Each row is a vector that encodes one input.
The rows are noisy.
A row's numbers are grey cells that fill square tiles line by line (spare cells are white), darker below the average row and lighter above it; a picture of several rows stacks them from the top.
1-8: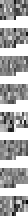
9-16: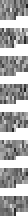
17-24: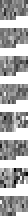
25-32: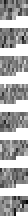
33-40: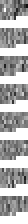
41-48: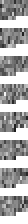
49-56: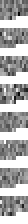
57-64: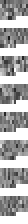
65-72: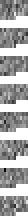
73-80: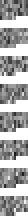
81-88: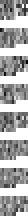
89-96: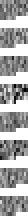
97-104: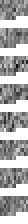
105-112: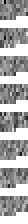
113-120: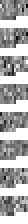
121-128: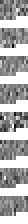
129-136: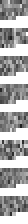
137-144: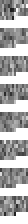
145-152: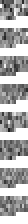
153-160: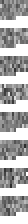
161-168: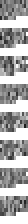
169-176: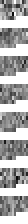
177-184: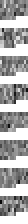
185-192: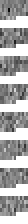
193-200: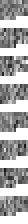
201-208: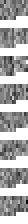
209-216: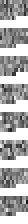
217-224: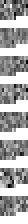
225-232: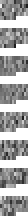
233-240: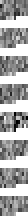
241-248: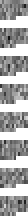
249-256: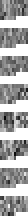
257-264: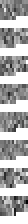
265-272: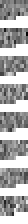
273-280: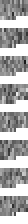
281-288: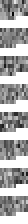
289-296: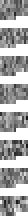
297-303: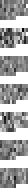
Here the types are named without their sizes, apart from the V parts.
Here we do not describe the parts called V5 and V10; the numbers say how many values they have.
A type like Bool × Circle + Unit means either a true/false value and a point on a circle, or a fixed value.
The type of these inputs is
(Bool × Bool × Bool + V5) × Line × Line × V10.
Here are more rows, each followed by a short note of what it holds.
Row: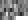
a point on each of two lines, three true/false values and a value of V10
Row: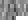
a point on each of two lines, three true/false values and a value of V10
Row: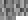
a point on each of two lines, three true/false values and a value of V10
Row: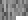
a point on each of two lines, a value of V5 and a value of V10
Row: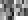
a point on each of two lines, a value of V5 and a value of V10
